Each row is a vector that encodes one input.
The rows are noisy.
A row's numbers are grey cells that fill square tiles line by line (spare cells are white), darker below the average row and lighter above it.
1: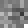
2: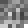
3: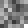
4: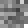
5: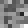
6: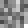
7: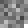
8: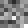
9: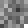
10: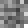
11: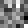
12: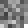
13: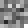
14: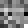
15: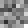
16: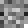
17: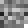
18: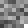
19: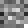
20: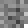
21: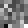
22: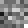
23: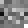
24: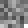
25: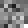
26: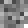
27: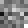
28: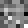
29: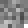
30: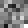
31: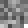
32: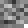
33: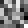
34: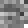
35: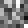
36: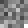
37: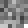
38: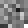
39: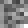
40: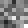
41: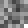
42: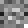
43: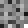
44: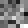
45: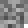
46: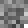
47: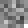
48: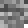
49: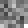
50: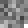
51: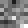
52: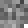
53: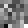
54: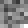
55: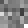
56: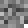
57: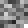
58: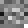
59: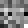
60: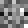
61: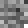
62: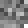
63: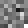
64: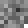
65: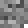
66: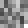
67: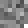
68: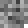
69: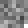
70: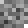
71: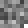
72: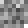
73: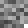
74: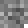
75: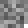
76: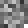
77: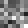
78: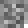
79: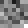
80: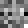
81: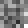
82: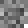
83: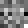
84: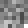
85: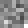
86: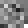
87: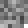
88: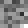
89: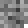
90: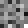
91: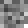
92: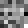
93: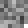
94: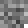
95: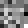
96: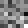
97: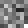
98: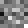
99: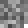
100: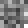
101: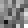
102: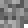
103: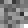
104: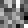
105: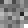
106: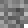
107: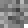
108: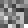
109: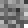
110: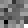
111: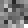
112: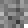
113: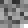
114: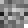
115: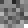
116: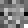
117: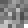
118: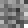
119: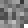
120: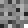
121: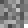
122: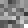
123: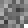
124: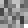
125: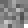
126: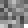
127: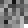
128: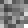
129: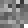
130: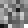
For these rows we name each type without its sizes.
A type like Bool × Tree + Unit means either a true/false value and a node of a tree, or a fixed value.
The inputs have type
List(Circle).
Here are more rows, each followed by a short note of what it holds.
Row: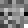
a list of one item
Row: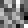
the empty list
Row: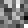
the empty list
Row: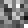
the empty list
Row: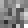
a list of two items
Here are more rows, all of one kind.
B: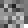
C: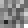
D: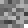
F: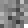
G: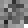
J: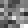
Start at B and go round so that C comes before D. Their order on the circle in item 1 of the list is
B, G, F, C, D, J.
